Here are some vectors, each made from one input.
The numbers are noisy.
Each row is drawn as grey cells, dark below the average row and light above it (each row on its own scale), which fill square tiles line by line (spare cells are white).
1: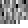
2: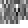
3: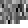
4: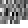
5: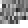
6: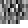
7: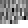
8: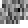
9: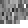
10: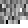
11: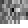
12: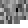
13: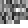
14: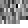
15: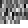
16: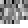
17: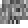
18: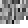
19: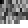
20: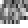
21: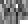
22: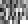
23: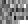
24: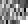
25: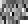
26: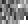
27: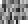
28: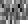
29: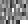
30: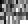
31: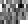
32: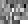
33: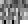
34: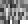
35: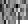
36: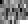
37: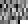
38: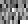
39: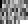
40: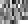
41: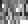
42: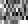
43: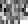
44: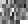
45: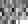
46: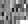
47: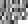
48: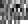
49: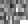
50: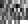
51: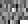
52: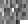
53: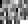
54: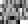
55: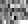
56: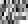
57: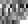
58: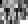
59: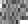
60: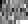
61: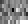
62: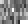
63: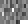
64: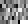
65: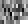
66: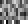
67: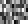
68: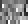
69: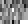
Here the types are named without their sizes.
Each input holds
either a point on a line, or three true/false values.
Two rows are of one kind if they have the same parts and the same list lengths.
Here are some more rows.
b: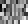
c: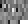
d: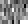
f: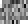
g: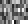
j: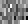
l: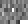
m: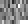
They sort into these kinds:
b, c, d, g, l
f, j, m

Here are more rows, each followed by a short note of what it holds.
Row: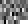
three true/false values
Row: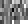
three true/false values
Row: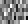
a point on a line
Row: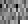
three true/false values
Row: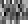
three true/false values
